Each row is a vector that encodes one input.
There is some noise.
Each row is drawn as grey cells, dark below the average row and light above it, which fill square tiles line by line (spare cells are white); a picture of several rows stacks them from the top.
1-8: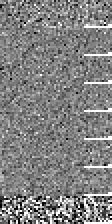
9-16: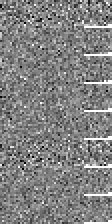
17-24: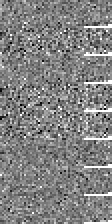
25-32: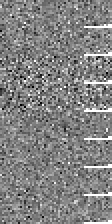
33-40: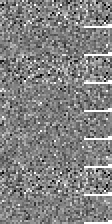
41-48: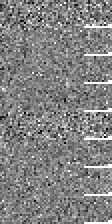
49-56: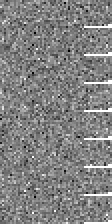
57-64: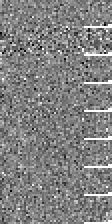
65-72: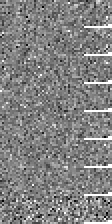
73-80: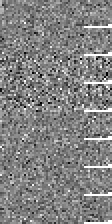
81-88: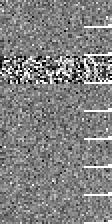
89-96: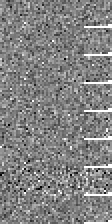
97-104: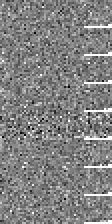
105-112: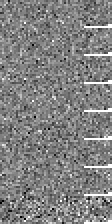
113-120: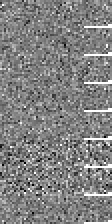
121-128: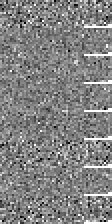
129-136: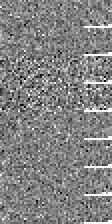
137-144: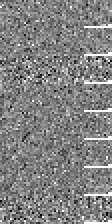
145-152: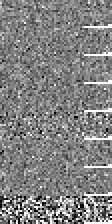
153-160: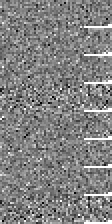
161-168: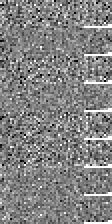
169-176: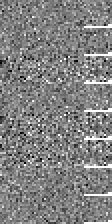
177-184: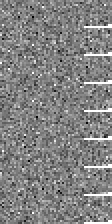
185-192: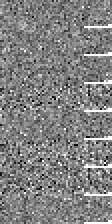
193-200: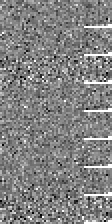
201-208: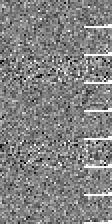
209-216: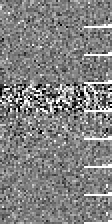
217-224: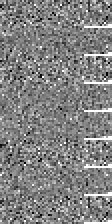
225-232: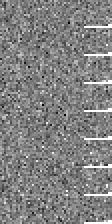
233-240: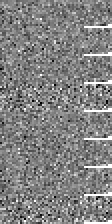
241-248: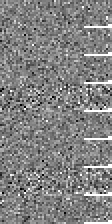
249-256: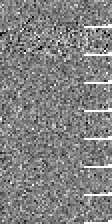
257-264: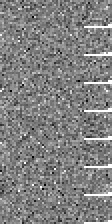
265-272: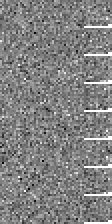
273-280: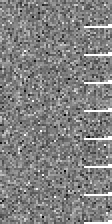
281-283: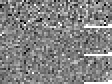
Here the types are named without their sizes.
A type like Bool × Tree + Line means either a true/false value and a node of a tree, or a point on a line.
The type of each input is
Circle × Circle × (Circle × Circle × Tree + Unit) + Unit.
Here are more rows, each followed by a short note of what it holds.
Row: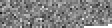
a point on each of four circles and a node of a tree
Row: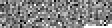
a point on each of two circles
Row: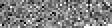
a point on each of two circles
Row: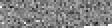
a point on each of four circles and a node of a tree
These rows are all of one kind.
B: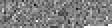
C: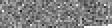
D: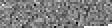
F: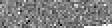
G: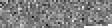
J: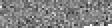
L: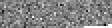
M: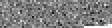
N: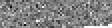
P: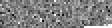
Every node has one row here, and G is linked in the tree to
B.
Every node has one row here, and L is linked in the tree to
D, M and N.
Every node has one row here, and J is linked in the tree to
C, F, N and P.
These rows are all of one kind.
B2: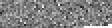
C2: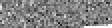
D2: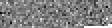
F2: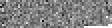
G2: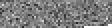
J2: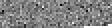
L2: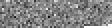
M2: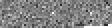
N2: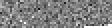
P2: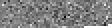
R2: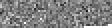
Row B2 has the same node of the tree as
D2, G2, N2 and R2.
